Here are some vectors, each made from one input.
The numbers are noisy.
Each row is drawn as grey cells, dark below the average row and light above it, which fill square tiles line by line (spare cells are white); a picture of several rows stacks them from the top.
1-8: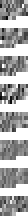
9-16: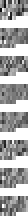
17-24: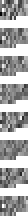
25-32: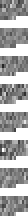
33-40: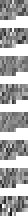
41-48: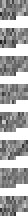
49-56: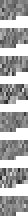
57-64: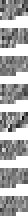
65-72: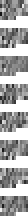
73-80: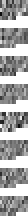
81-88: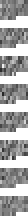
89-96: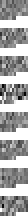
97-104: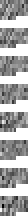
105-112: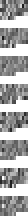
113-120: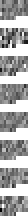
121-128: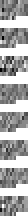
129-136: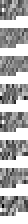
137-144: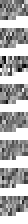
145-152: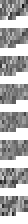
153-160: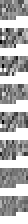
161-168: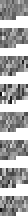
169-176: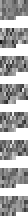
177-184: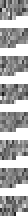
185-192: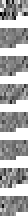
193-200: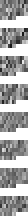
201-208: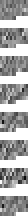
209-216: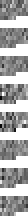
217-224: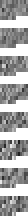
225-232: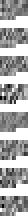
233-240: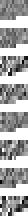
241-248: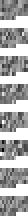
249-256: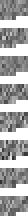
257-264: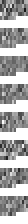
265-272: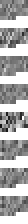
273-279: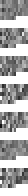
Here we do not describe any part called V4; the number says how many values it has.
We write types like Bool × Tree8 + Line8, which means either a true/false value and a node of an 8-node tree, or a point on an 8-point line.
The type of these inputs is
Line7 × (Line11 + V4) + Line10.
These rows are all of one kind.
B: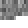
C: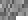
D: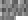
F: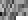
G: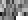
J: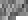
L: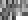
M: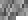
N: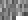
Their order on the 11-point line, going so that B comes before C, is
J, L, B, M, D, C, F, G, N.
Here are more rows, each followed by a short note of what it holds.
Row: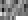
a point on a 7-point line and a point on an 11-point line
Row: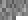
a point on a 7-point line and a value of V4
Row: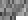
a point on a 7-point line and a value of V4
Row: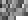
a point on a 10-point line
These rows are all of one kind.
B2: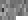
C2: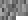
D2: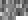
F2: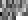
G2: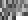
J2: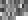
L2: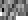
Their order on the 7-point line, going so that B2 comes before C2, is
F2, B2, J2, G2, D2, L2, C2.
